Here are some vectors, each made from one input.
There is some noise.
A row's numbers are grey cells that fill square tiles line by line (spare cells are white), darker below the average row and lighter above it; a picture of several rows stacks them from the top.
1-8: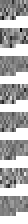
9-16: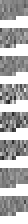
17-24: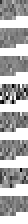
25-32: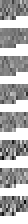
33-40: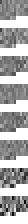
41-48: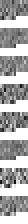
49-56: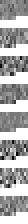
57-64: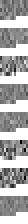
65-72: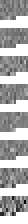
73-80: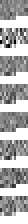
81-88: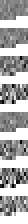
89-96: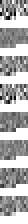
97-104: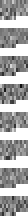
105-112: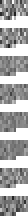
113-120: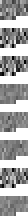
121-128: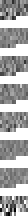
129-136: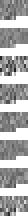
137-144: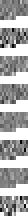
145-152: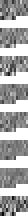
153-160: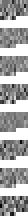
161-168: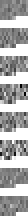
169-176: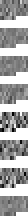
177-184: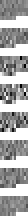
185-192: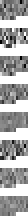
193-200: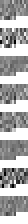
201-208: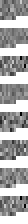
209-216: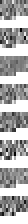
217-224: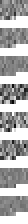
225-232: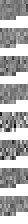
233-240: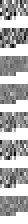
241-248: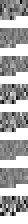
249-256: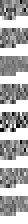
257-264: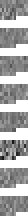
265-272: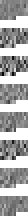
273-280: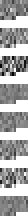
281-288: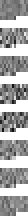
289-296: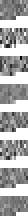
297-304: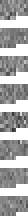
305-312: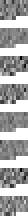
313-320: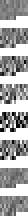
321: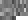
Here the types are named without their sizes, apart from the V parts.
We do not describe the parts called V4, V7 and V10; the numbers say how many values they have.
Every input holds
either two labels, a point on a line, a value of V7 and a value of V10, or a value of V4.
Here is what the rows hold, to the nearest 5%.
About 90% of them hold two labels, a point on a line, a value of V7 and a value of V10. The rest hold a value of V4.
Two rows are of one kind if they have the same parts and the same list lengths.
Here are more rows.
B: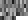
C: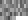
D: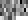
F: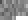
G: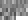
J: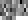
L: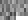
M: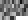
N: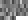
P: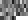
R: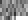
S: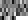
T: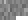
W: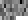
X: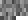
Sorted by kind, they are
B, C, F, G, L, N, P, R, S, T, X
D, J, M, W

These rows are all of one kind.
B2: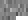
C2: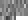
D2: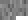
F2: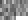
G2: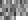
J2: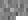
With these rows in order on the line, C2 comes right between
B2 and D2.
